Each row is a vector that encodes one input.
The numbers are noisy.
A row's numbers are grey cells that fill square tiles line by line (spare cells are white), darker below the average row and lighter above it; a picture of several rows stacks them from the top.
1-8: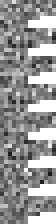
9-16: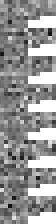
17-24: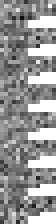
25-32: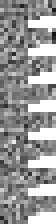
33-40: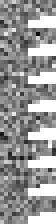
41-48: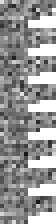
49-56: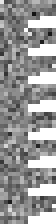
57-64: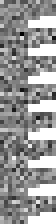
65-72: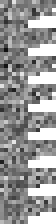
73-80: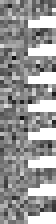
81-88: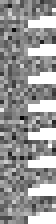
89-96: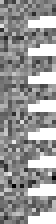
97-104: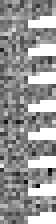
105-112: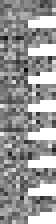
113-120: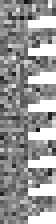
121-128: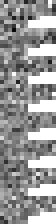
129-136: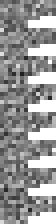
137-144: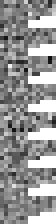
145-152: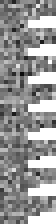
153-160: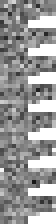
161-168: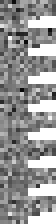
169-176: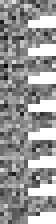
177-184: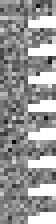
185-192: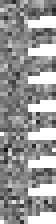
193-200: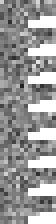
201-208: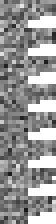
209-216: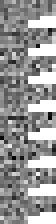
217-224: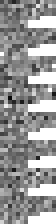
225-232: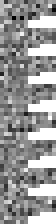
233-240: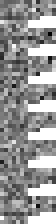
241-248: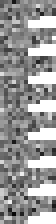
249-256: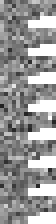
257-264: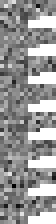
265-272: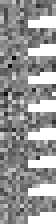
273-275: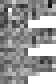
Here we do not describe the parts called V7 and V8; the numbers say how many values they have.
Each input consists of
a node of a 10-node tree, together with either a point on a 10-point circle, a true/false value and a value of V7, or a value of V8.
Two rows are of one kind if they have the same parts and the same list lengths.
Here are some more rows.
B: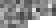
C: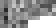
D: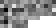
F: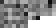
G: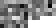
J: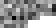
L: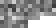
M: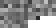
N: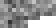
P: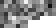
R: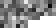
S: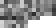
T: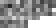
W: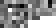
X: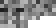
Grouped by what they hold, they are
B, J, M, N, S
C, D, F, G, L, P, R, T, W, X

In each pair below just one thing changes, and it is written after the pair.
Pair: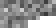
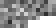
the place on the 10-point circle
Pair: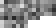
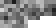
the node of the tree
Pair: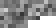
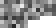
the node of the tree
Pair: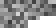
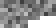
the value of V7
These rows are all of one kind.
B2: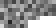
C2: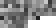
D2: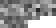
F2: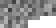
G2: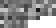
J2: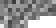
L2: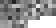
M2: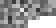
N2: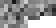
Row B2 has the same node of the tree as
F2, J2 and M2.
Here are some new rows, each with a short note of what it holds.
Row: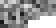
a node of a 10-node tree and a value of V8
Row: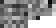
a node of a 10-node tree and a value of V8
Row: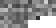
a point on a 10-point circle, a node of a 10-node tree, a true/false value and a value of V7
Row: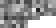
a point on a 10-point circle, a node of a 10-node tree, a true/false value and a value of V7
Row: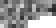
a point on a 10-point circle, a node of a 10-node tree, a true/false value and a value of V7
